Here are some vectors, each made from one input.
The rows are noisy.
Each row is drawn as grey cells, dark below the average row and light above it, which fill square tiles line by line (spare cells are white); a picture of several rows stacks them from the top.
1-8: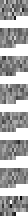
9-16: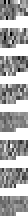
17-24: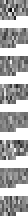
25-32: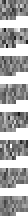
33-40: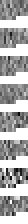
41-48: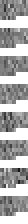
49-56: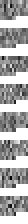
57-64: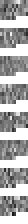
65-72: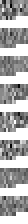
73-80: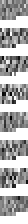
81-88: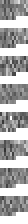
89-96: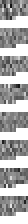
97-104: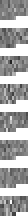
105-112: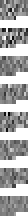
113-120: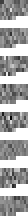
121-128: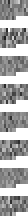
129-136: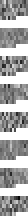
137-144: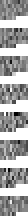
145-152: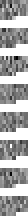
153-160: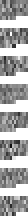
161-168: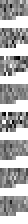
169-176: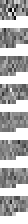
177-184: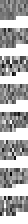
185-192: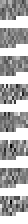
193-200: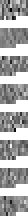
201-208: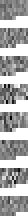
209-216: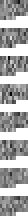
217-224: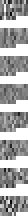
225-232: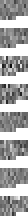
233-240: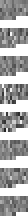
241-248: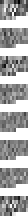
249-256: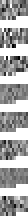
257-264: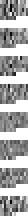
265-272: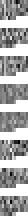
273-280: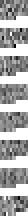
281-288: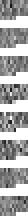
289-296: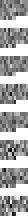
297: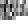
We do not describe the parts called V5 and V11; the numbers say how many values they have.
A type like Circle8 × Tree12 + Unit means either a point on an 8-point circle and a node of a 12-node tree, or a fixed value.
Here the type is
Bool × (Line10 + V11) + V5.
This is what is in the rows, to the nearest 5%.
About 85% of them hold a true/false value, together with either a point on a 10-point line, or a value of V11. The rest hold a value of V5.
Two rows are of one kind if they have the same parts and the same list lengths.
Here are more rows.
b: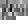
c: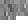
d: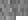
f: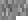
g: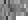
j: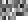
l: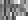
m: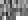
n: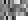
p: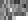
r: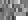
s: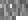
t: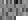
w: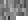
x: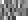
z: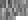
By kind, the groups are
b, m, t, x
c, f, g, j, l, n, z
d, p, r, s, w

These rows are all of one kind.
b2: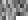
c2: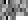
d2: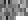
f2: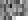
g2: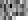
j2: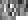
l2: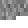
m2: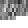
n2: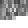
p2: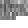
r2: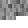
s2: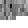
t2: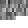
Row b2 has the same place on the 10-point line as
g2, n2 and s2.
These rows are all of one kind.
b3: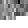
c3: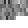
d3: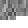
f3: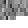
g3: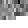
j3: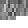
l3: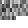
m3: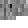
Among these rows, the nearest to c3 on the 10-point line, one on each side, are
j3 and l3.
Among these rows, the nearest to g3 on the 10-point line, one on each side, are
b3 and m3.
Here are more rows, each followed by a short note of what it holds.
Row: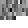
a value of V5
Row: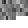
a true/false value and a value of V11
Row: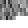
a point on a 10-point line and a true/false value
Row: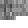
a point on a 10-point line and a true/false value
